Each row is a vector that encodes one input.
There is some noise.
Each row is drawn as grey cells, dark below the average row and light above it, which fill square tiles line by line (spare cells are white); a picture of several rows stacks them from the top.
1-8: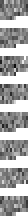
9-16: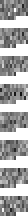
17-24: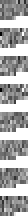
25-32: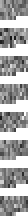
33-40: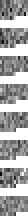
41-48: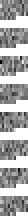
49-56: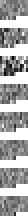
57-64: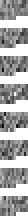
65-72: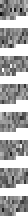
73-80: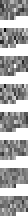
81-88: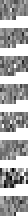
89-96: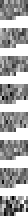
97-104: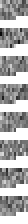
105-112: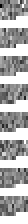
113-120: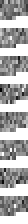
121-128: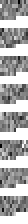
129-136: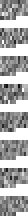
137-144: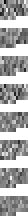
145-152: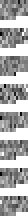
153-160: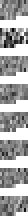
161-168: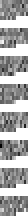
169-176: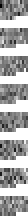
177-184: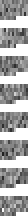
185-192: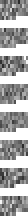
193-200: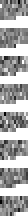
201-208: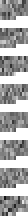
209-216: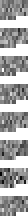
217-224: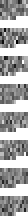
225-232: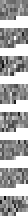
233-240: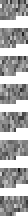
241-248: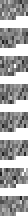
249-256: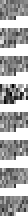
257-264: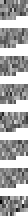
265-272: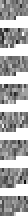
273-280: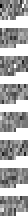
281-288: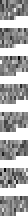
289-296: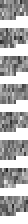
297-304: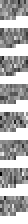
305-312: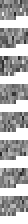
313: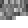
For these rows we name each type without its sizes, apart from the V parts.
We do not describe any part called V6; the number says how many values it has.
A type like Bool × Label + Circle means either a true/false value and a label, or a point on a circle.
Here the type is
List(Line × V6).
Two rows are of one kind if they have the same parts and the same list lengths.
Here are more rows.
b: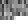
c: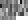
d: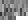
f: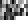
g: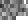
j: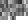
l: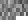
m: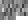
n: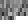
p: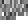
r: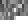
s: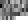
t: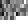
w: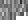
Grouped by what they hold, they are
b, n, r, s, t
c, d, l, m, p, w
f
g, j

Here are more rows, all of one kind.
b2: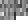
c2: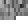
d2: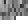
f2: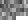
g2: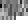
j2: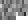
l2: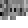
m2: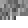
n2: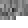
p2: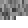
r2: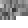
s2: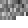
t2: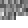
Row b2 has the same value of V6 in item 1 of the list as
g2 and t2.
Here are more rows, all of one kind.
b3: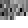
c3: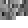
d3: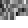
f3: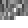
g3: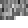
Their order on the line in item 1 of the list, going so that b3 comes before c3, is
d3, b3, f3, c3, g3.
